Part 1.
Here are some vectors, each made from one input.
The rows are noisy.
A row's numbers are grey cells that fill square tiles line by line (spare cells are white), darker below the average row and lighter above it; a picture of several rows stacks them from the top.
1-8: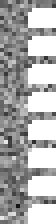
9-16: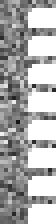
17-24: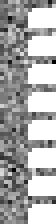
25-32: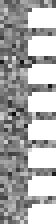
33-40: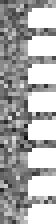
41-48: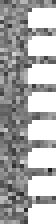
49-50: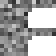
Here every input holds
one of 10 labels.
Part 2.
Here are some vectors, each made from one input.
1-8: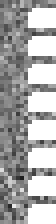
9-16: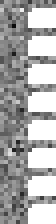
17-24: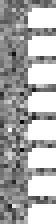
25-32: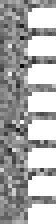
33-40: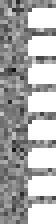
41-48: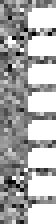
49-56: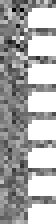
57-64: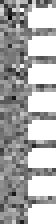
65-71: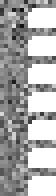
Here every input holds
a point on an 11-point circle.
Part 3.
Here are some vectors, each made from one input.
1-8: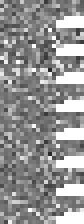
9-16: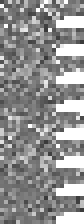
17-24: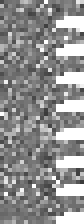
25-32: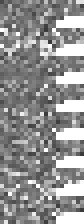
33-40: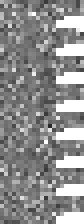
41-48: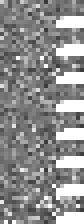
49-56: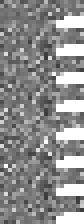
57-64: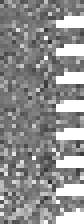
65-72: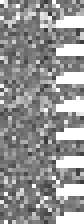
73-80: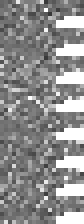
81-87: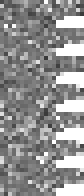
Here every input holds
a point on a 13-point line.
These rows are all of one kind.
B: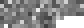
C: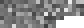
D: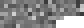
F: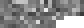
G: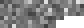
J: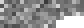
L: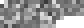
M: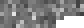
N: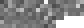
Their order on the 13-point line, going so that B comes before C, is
F, J, L, D, M, B, N, G, C.
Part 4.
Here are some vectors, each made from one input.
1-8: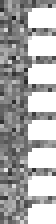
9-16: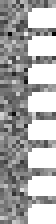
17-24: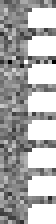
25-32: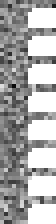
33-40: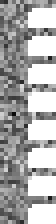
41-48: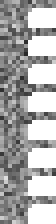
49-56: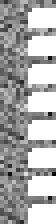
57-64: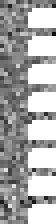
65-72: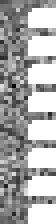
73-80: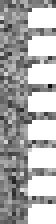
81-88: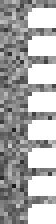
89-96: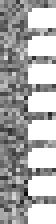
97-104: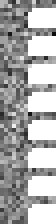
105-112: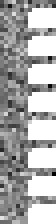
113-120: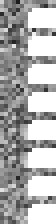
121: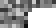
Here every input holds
one of 11 labels.
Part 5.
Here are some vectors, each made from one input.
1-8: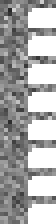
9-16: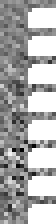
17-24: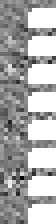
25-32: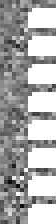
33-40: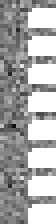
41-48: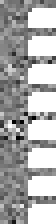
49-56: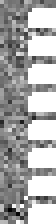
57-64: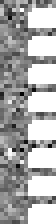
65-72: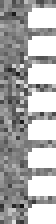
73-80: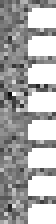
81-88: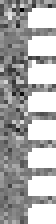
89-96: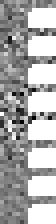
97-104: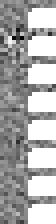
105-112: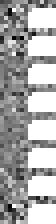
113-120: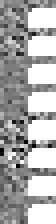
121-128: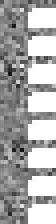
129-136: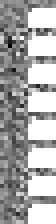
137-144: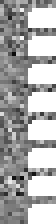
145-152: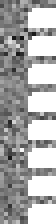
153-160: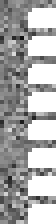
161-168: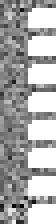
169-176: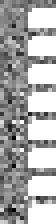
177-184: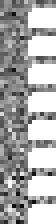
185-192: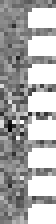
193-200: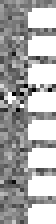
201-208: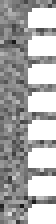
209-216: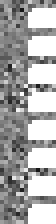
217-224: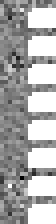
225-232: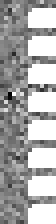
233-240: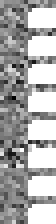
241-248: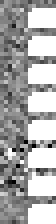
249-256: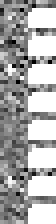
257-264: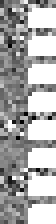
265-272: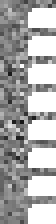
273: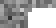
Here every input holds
a point on an 11-point circle.
